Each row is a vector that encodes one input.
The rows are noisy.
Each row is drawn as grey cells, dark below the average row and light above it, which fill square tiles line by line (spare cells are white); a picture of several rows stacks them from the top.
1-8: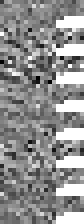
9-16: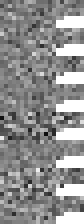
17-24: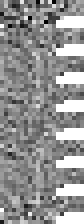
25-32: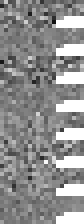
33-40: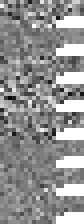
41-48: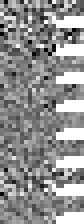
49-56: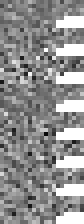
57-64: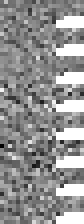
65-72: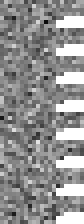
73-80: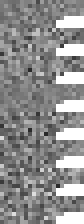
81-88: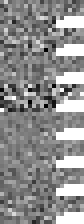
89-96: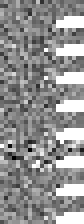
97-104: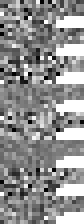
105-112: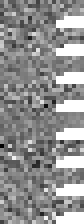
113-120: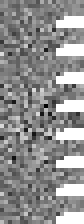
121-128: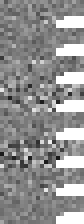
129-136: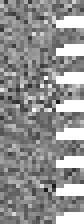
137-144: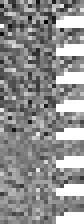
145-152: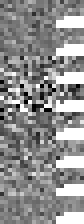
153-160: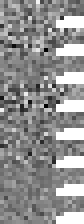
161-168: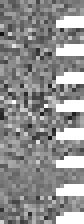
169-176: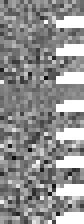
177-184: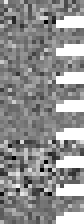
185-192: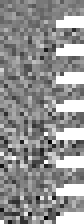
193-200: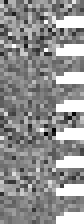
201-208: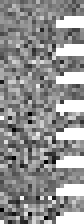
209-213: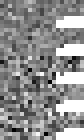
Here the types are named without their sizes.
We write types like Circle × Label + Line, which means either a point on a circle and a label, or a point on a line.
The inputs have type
Bool × Line + Label.
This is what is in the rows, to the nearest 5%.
About 40% of them hold a label. The rest hold a point on a line and a true/false value.
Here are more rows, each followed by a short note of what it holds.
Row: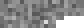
a point on a line and a true/false value
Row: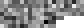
a label
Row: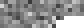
a point on a line and a true/false value
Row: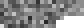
a point on a line and a true/false value
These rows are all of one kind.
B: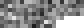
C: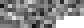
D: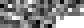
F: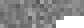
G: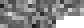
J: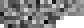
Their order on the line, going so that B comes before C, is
G, B, C, J, D, F.
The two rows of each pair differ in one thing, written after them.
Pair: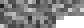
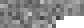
the place on the line
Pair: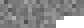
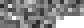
the place on the line
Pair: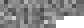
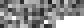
the place on the line
